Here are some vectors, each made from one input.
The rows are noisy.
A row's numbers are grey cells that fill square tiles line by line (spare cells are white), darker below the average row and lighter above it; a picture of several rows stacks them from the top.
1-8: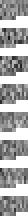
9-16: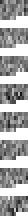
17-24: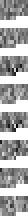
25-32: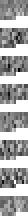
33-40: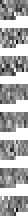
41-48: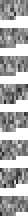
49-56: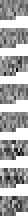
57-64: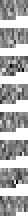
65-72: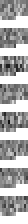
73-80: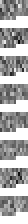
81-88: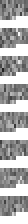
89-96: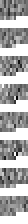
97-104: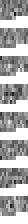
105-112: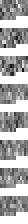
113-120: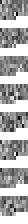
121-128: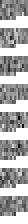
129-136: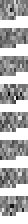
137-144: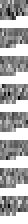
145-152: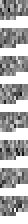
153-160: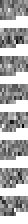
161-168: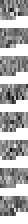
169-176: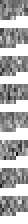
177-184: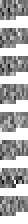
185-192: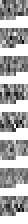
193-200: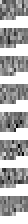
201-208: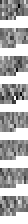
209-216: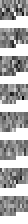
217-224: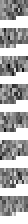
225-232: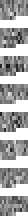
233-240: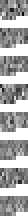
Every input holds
a point on a 10-point line, together with either a node of a 9-node tree, or three true/false values.
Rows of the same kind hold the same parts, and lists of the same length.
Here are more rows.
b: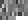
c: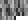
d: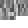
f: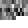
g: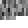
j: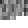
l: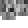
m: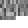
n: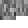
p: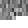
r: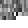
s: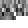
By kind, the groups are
b, d, g, j, l, m, n, p
c, f, r, s

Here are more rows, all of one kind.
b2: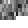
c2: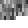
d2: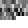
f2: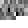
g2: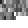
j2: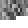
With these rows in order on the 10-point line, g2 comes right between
b2 and c2.
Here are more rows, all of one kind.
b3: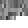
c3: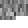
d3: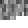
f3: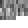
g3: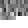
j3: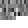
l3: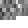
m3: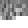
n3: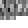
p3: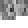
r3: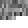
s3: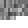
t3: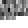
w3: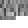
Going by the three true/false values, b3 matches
m3, n3 and s3.
